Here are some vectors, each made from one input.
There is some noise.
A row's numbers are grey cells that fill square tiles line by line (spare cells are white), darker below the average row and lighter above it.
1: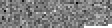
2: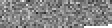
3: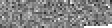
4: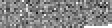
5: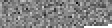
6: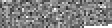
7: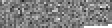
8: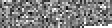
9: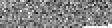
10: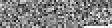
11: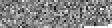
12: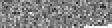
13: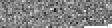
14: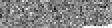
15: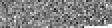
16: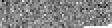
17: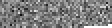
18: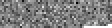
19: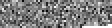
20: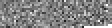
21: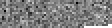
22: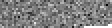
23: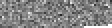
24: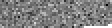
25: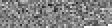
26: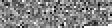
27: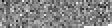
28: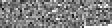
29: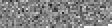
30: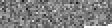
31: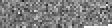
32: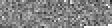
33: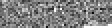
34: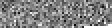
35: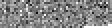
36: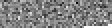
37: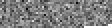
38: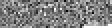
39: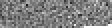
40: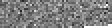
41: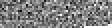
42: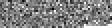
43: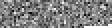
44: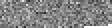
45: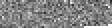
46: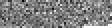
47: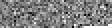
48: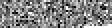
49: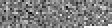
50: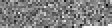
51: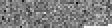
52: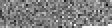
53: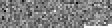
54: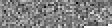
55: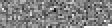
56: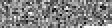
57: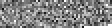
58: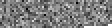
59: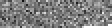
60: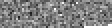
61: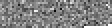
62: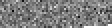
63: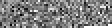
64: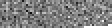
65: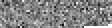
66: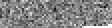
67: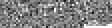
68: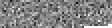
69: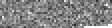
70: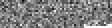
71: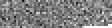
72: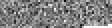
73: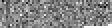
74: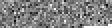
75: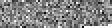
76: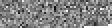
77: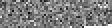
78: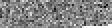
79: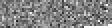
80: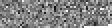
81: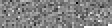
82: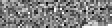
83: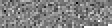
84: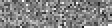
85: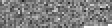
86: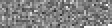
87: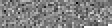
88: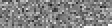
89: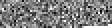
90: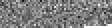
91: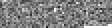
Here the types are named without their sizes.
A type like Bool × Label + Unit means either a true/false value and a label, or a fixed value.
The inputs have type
Bool × Circle.
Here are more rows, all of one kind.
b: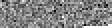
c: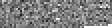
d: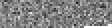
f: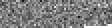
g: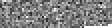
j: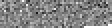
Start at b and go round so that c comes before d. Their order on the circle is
b, j, g, c, f, d.
